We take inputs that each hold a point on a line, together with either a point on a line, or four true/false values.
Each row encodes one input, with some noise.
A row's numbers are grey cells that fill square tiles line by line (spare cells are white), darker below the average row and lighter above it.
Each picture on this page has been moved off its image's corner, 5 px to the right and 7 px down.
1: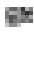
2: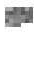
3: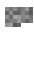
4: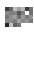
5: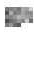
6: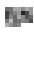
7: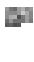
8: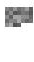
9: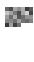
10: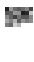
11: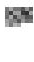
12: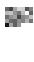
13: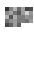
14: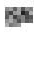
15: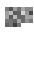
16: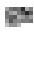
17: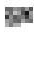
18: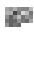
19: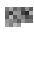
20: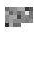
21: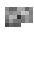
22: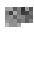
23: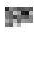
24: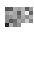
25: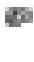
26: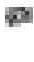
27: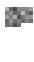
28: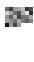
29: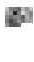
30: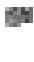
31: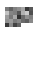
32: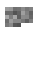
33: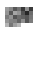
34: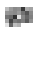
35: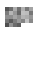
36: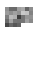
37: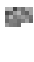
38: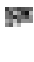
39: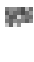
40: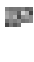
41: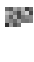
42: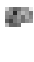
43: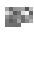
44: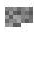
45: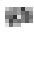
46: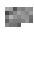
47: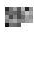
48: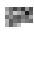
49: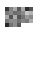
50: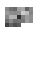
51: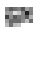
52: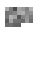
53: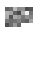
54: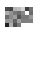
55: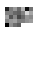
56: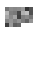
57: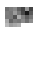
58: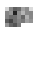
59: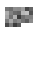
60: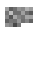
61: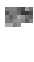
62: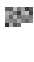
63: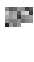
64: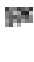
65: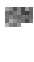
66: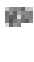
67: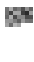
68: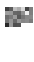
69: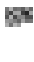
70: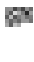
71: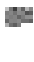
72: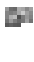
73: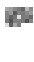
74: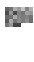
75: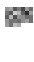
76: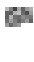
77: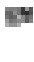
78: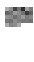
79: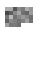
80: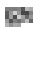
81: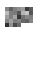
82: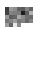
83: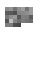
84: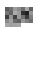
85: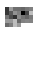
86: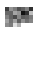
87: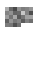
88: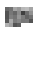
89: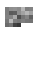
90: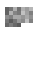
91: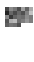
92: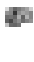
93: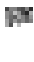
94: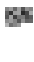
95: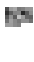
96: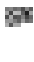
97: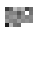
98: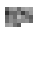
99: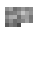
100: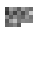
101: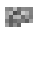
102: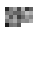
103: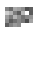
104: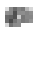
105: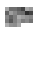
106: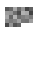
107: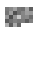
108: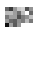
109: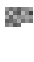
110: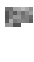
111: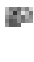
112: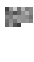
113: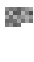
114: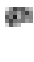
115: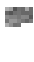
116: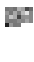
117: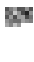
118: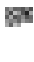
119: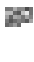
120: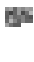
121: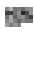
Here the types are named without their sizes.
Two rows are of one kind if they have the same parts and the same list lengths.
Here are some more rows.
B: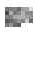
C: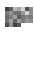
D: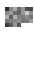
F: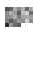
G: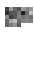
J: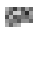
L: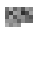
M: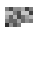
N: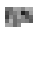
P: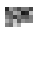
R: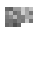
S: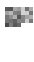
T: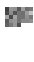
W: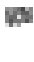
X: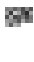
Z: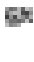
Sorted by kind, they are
B, C, F, J, L, M, N, R, S, X, Z
D, G, P, T, W

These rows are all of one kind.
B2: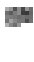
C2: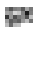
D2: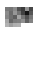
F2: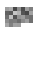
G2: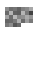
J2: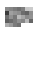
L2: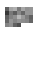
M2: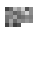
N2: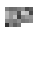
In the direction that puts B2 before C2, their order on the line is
N2, M2, G2, L2, J2, B2, F2, D2, C2.
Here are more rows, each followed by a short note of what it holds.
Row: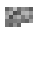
a point on each of two lines
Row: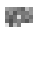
a point on each of two lines
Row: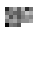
a point on each of two lines
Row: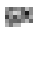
a point on a line and four true/false values
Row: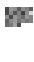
a point on each of two lines
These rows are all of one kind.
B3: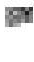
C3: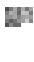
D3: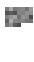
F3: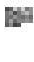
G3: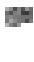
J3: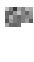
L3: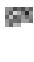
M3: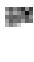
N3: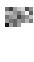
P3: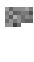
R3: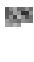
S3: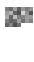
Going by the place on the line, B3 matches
L3 and M3.
